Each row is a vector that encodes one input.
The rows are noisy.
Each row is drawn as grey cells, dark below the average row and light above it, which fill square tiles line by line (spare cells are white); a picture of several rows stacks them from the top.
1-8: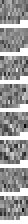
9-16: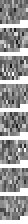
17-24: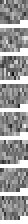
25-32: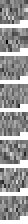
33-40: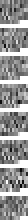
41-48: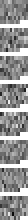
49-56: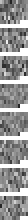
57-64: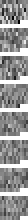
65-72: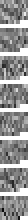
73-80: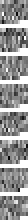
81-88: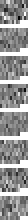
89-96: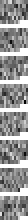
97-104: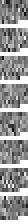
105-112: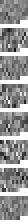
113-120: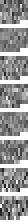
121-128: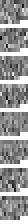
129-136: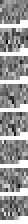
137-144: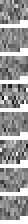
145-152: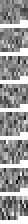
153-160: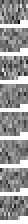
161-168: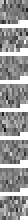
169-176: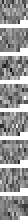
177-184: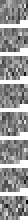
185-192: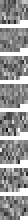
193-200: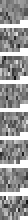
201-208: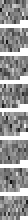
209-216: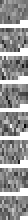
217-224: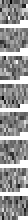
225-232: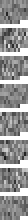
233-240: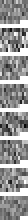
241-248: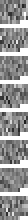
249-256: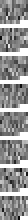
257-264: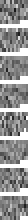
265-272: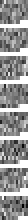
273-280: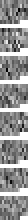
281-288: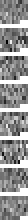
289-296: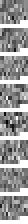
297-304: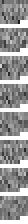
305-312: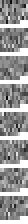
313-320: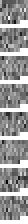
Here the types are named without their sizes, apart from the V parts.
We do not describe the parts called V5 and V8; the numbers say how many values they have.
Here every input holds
either a point on a circle, or a value of V5 and a value of V8, or a list of points on a line.
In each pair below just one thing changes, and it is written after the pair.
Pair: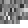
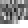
the value of V8
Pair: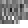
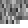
the value of V8
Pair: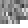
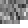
the value of V8
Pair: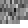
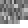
the value of V8
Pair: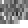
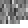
the value of V5
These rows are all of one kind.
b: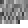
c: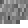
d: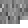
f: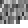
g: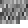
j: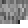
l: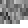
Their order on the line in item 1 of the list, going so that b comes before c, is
d, j, l, g, b, f, c.
